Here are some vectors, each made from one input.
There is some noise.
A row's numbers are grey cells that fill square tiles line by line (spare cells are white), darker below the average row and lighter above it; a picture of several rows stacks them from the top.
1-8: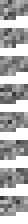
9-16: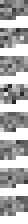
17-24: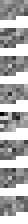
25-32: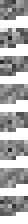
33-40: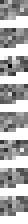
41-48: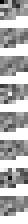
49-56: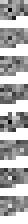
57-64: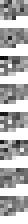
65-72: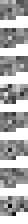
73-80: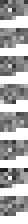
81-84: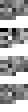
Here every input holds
a point on an 8-point line.
